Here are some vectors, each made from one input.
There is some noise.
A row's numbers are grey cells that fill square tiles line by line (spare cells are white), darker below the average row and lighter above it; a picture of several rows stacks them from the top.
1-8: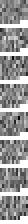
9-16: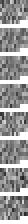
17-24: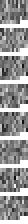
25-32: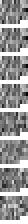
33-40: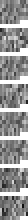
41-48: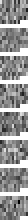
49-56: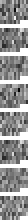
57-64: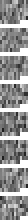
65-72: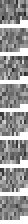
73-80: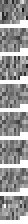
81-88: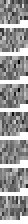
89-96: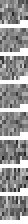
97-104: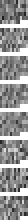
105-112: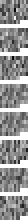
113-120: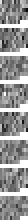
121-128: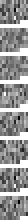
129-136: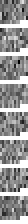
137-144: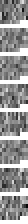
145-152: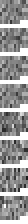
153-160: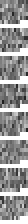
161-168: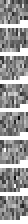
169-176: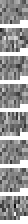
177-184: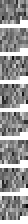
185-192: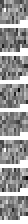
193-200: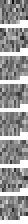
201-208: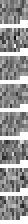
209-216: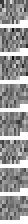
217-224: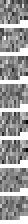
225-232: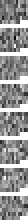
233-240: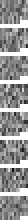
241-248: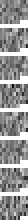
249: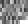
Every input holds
either a point on an 18-point circle, or a point on a 10-point line.
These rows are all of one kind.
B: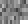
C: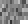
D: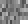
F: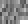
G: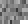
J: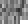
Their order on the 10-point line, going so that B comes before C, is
J, B, G, C, D, F.
